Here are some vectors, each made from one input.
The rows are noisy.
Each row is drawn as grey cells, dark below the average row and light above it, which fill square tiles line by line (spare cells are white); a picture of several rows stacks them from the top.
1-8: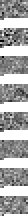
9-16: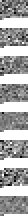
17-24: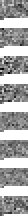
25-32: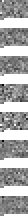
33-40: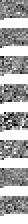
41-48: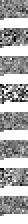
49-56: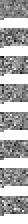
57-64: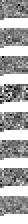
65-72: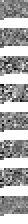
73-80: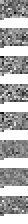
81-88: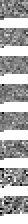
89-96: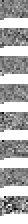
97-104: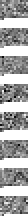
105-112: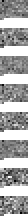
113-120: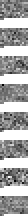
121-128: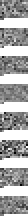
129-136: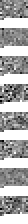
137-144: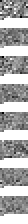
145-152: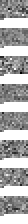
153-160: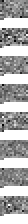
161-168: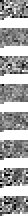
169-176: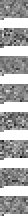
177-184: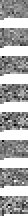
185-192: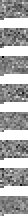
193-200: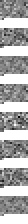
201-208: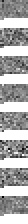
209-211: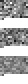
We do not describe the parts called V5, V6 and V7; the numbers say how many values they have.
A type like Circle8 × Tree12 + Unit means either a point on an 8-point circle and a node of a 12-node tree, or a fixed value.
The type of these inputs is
Bool × V6 × V7 + (Line3 × Line3 + V5) × Line8.
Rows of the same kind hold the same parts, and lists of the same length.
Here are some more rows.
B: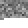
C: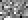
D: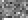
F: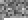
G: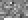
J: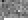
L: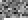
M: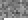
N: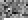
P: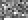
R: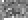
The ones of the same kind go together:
B, F, J, L, M
C, G, N, R
D, P

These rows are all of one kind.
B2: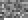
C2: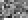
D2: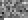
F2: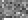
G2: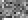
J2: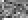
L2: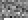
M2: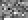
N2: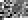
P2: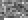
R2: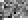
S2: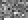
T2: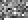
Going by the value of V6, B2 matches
L2, M2, P2 and S2.
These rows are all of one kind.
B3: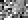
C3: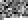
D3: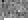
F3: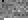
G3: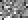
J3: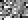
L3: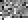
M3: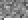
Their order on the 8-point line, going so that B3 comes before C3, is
B3, F3, D3, C3, L3, G3, M3, J3.
